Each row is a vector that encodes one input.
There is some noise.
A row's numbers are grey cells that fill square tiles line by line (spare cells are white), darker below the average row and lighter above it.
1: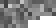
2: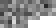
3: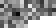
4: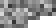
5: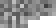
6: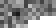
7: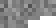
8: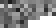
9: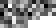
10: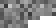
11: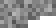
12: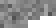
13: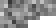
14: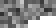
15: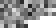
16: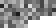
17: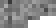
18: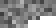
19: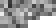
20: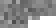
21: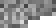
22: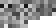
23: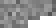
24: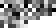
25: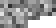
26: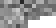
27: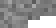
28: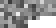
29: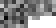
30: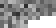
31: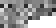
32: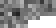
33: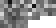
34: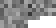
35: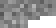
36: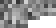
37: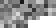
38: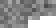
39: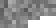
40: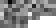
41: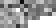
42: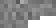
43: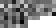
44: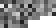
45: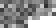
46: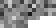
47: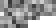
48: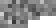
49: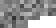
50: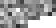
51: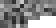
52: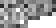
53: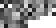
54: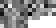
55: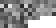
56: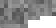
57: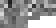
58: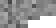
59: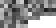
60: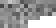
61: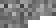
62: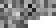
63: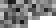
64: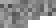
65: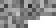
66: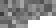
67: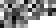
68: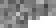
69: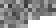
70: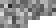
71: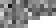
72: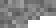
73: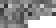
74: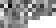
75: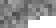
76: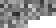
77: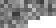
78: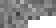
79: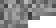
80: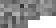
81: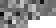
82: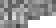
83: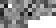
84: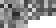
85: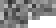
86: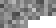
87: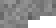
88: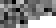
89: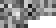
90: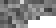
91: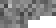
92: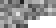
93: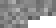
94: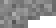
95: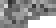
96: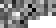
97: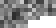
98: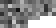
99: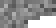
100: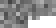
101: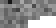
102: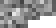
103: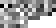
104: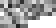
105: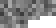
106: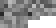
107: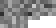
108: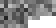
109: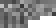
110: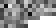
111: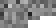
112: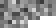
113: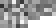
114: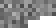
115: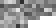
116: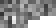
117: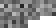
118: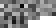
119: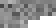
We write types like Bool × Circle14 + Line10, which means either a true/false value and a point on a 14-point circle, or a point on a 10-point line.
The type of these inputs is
(Bool × Bool × Bool × Bool + Line7) × Line7.
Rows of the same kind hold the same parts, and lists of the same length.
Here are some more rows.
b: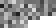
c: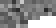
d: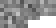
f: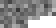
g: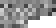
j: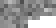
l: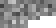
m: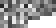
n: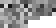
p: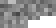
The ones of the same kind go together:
b, c, d, g, j, l, n, p
f, m

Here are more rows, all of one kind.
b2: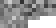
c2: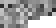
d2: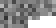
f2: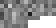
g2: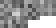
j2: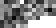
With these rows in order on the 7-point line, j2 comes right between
c2 and g2.
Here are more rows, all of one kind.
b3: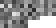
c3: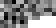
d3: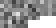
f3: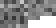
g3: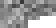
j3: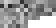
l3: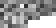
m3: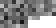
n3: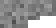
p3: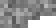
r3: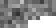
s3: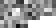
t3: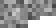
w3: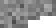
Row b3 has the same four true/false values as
d3, f3, g3 and l3.
